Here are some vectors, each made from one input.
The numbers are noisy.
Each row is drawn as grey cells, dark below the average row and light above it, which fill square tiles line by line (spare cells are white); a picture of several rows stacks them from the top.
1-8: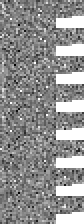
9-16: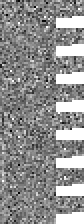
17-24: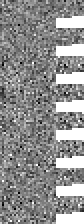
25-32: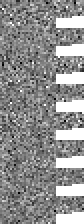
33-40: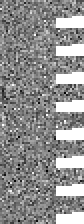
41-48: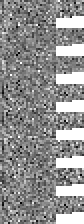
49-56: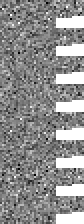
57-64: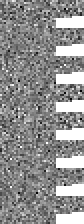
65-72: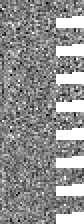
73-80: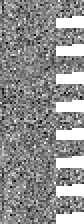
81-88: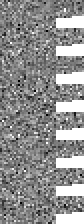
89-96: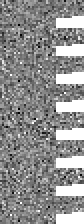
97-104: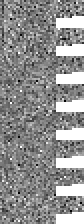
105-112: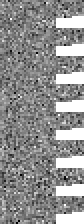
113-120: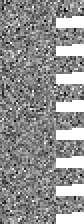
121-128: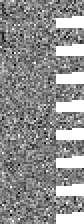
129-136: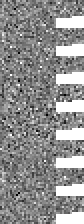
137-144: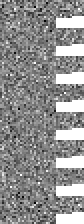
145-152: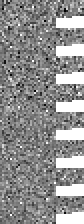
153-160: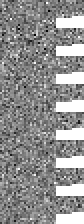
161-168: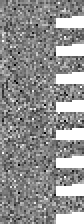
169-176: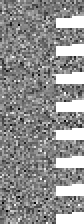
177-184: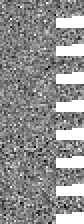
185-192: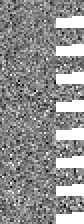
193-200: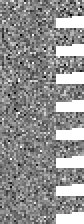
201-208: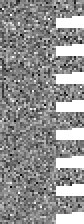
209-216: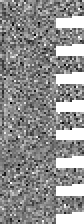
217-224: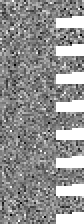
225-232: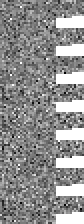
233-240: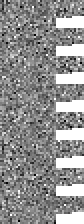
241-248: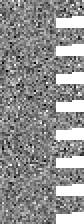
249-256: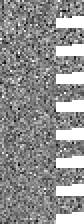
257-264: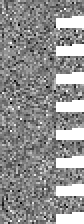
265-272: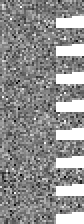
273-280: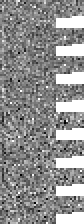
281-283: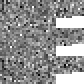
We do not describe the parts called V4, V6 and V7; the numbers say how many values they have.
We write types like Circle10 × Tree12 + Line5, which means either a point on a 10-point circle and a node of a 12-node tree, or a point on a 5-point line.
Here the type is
(Bool × Circle5 + V6) × (Tree8 + V7) × V4.
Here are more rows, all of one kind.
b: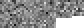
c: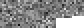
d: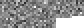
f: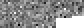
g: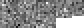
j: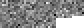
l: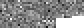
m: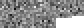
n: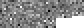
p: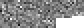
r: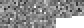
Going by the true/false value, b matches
d, m and r.
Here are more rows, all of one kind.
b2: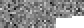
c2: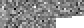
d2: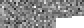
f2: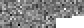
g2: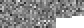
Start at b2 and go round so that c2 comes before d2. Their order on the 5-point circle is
b2, f2, c2, d2, g2.
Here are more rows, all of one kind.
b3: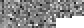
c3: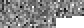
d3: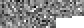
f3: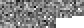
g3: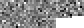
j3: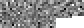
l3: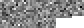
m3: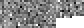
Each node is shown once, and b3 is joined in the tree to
c3.
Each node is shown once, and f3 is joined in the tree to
l3 and m3.
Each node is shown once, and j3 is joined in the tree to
c3 and m3.
